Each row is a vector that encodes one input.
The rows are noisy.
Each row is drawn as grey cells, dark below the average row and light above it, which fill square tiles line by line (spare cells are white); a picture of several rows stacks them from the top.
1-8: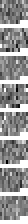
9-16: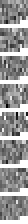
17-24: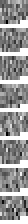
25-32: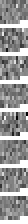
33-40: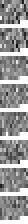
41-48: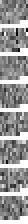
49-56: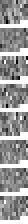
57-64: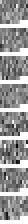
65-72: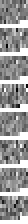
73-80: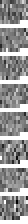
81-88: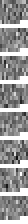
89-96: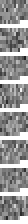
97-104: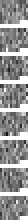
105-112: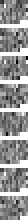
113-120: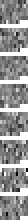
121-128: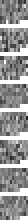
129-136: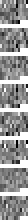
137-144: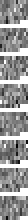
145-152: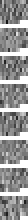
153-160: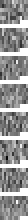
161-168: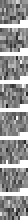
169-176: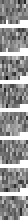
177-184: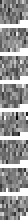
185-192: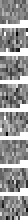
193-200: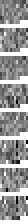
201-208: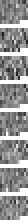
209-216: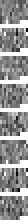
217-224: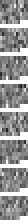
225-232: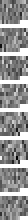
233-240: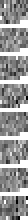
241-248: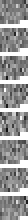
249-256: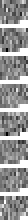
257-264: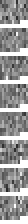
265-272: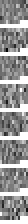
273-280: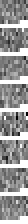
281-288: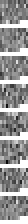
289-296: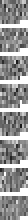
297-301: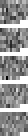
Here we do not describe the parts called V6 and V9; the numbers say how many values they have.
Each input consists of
one of 7 labels and a point on a 10-point line, together with either a true/false value and a value of V9, or a value of V6.
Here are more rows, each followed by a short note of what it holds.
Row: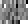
one of 7 labels, a point on a 10-point line, a true/false value and a value of V9
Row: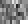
one of 7 labels, a point on a 10-point line, a true/false value and a value of V9
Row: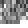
one of 7 labels, a point on a 10-point line, a true/false value and a value of V9
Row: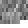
one of 7 labels, a point on a 10-point line and a value of V6
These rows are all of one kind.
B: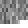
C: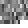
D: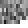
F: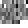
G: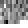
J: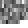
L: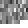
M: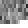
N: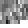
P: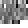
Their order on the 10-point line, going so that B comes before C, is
D, J, L, F, N, P, B, C, M, G.
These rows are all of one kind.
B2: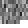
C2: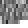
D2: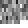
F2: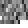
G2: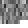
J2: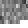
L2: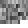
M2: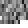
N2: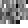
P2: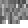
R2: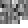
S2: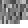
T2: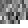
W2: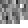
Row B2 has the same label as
C2, G2 and S2.
